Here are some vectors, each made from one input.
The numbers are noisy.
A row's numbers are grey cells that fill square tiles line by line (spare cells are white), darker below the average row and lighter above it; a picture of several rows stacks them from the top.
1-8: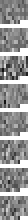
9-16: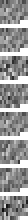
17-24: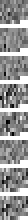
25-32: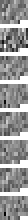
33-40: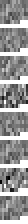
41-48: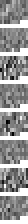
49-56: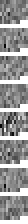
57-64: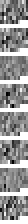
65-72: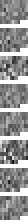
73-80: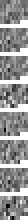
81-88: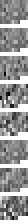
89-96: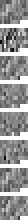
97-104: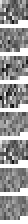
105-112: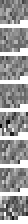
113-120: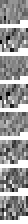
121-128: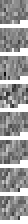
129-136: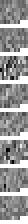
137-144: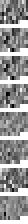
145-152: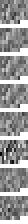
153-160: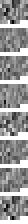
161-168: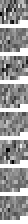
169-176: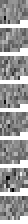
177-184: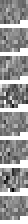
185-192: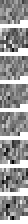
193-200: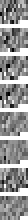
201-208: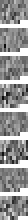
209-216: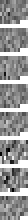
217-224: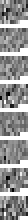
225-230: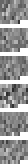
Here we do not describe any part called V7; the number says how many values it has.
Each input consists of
either a node of an 8-node tree, or a true/false value and a value of V7.
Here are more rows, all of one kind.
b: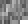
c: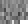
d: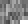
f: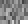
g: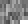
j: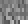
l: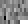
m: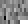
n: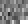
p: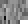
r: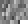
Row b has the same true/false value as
p and r.
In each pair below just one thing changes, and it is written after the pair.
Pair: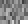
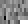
the value of V7
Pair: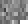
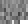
the true/false value
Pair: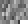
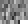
the true/false value
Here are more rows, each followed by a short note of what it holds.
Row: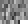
a true/false value and a value of V7
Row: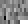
a true/false value and a value of V7
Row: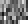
a node of an 8-node tree
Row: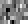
a node of an 8-node tree
